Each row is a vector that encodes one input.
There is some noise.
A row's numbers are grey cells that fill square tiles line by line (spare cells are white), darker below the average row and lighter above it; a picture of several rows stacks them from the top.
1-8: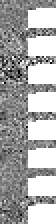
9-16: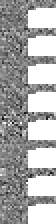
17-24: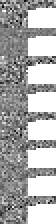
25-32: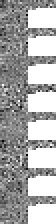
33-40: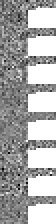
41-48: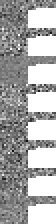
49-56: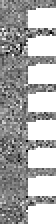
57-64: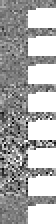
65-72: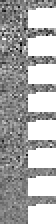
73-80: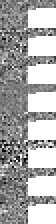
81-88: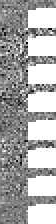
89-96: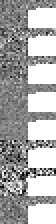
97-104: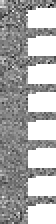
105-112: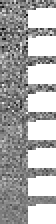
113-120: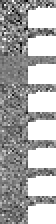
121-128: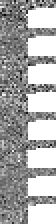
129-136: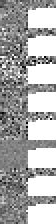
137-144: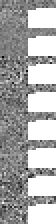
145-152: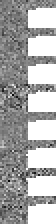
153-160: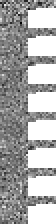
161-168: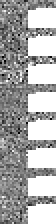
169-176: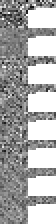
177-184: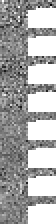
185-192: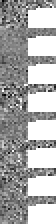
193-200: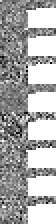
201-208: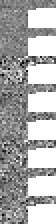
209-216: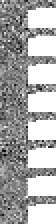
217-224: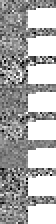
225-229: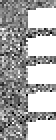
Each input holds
a list of up to three items, each a point on a 6-point line and a true/false value.
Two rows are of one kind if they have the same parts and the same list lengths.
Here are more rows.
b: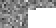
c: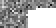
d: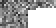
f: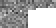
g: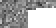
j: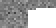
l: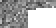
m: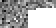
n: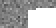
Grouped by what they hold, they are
b, f, n
c
d, g, l, m
j

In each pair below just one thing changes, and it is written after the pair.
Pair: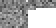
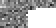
the true/false value in item 1 of the list
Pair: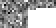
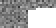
the true/false value in item 1 of the list
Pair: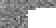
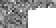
the place on the 6-point line in item 1 of the list
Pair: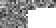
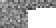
the place on the 6-point line in item 1 of the list
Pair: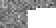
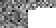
the place on the 6-point line in item 1 of the list
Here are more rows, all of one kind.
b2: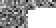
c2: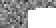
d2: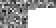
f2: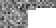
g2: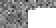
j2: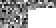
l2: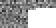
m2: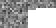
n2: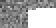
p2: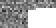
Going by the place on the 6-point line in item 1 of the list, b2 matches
g2 and l2.
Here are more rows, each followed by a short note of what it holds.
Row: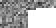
the empty list
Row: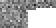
a list of three items
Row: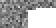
a list of two items
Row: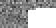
a list of one item
